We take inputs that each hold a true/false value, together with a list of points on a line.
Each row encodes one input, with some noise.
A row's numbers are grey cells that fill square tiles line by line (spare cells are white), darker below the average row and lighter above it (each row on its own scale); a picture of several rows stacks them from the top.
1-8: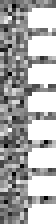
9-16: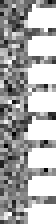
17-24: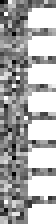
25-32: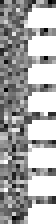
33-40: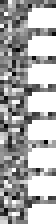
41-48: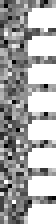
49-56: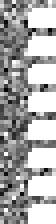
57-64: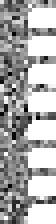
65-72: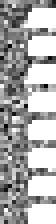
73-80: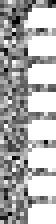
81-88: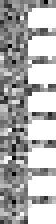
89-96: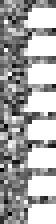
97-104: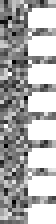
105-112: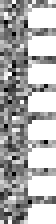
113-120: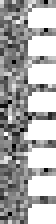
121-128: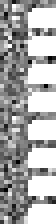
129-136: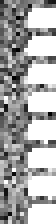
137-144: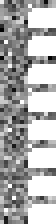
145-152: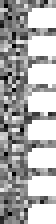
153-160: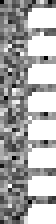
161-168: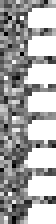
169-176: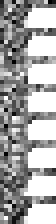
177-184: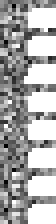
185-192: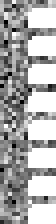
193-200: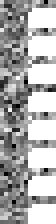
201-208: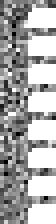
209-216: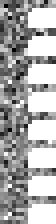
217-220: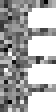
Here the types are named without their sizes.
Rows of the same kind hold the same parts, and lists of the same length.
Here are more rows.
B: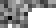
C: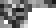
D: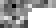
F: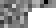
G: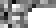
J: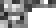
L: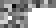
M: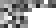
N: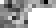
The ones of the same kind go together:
B, C, F
D, L, M, N
G, J

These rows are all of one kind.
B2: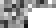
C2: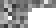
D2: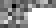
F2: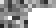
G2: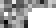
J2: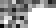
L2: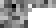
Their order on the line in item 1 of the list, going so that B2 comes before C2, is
G2, B2, C2, D2, L2, J2, F2.
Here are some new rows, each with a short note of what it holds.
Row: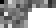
a true/false value, together with a list of two items
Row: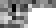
a true/false value, together with a list of one item
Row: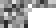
a true/false value, together with a list of one item
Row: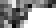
a true/false value, together with a list of two items
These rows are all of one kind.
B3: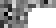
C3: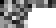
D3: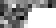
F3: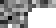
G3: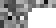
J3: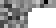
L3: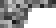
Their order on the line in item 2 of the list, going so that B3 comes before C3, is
G3, J3, B3, L3, D3, C3, F3.
